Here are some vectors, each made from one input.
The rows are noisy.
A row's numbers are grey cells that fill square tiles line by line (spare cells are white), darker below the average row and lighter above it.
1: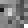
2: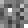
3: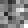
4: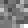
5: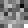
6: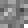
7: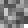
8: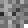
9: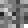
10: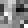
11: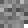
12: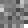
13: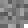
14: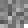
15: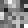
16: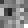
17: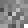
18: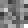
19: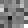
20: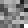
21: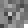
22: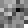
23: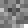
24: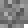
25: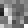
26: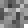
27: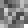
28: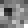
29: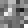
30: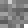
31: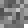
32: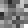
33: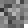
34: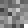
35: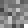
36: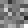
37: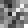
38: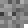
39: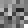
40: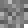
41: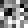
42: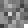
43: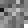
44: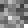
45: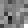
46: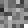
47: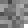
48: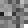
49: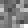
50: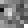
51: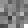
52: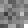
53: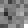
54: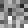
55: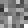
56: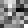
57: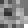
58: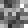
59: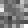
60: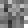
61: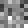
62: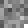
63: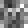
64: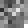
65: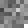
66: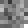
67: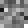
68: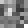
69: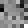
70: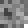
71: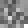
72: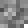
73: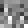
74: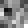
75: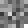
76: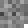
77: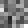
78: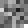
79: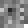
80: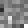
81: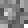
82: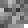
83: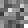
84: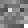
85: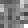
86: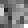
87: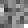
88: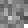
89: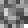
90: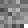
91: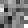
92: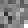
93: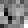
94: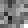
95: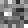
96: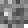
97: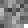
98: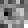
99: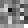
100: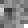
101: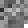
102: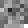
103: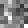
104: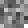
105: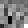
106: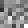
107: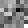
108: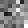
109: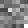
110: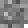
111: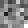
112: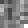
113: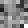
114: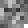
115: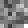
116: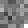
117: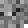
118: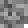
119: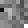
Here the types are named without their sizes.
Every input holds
a point on a line and a true/false value.
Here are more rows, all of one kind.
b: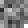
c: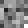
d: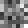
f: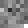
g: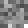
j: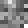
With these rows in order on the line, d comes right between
c and g.
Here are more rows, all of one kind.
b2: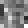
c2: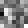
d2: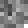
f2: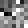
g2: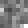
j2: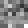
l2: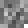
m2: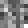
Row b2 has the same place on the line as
j2 and m2.
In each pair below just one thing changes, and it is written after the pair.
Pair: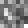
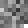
the true/false value
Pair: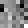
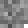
the place on the line
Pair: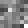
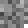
the true/false value
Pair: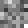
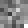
the place on the line
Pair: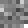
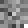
the true/false value
